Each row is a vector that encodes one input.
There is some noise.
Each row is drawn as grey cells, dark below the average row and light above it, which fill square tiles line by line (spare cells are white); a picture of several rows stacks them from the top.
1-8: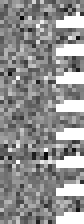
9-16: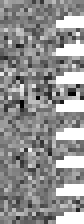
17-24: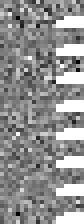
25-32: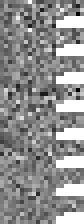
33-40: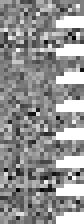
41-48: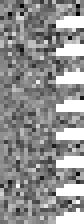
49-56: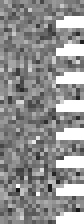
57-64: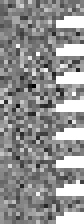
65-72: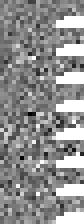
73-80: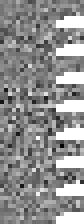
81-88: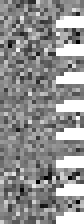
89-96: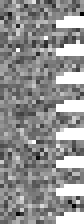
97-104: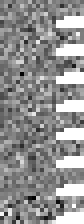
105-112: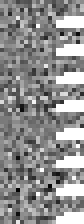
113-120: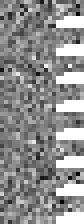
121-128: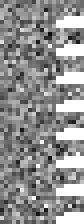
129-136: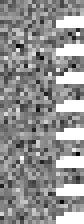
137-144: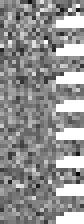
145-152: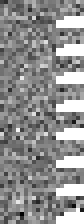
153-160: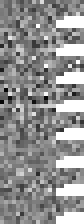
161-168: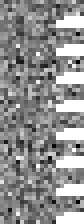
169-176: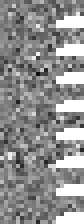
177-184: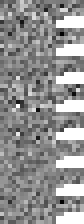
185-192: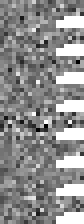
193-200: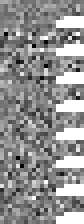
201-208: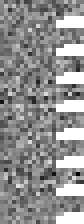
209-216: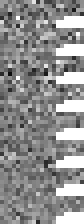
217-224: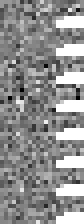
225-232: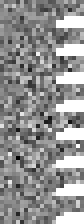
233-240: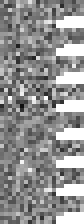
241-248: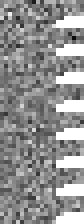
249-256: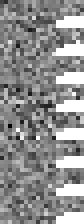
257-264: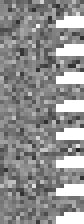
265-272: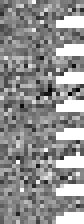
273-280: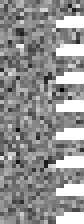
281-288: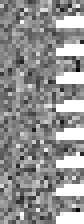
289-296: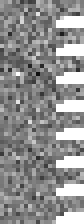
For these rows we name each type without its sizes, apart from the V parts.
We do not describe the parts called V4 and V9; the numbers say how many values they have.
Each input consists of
either a point on a line, or a true/false value and a value of V4, or a value of V9.
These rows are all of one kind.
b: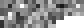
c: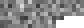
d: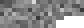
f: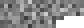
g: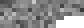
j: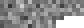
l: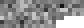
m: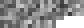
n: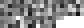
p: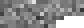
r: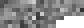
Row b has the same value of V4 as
n and p.
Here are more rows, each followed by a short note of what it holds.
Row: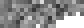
a point on a line
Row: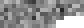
a value of V9
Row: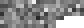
a true/false value and a value of V4
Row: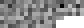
a true/false value and a value of V4
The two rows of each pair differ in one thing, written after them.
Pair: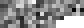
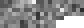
the value of V4
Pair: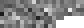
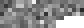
the value of V4
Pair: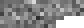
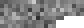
the value of V4
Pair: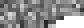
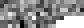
the value of V4
